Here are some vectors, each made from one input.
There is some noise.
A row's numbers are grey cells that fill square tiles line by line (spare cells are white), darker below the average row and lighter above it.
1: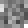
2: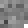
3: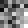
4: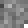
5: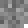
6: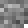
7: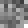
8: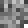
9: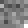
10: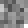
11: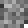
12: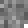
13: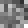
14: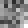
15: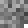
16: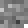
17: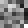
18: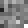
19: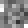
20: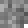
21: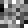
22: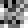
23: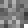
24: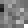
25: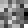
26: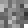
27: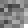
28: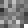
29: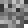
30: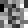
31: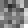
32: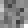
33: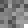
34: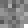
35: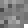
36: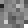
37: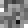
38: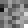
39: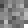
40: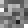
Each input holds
a point on a 5-point line and a true/false value.
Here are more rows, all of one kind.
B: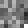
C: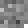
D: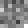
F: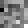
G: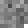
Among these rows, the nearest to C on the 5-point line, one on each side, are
D and G.
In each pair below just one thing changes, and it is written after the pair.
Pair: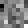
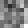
the true/false value
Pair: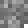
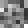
the true/false value
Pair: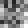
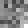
the place on the 5-point line
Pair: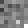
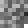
the place on the 5-point line
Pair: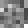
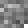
the place on the 5-point line
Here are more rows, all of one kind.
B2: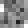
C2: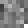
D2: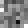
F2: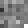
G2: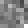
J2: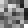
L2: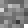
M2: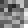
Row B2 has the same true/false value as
F2 and M2.
